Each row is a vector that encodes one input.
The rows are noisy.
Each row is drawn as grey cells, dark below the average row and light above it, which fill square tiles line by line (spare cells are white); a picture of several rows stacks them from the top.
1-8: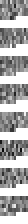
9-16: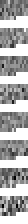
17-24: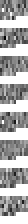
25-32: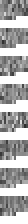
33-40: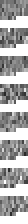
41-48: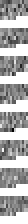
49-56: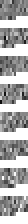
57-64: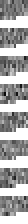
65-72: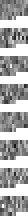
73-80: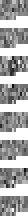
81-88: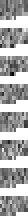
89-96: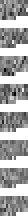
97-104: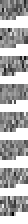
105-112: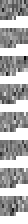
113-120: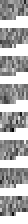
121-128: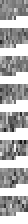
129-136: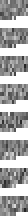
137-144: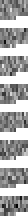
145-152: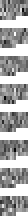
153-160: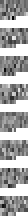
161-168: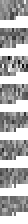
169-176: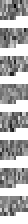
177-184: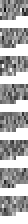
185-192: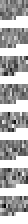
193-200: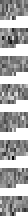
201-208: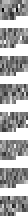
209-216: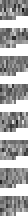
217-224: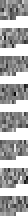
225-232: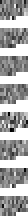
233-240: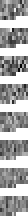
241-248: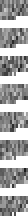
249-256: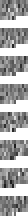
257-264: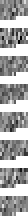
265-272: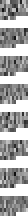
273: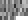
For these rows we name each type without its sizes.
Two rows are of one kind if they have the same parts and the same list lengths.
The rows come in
2 kinds.
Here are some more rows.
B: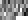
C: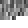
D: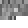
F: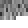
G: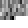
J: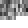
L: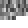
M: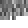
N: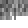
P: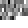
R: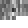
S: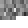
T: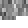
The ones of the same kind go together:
B, D, F, J, N, S
C, G, L, M, P, R, T

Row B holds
a label, a point on a line and three true/false values.
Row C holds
a label, a point on a line, a node of a tree and three true/false values.
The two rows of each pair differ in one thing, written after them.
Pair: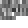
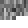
the place on the line
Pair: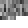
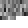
the label
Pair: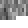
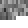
one of the three true/false values
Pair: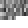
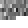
the node of the tree
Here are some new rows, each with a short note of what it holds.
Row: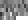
a label, a point on a line and three true/false values
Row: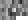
a label, a point on a line and three true/false values
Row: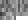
a label, a point on a line and three true/false values
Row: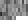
a label, a point on a line and three true/false values
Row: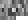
a label, a point on a line and three true/false values
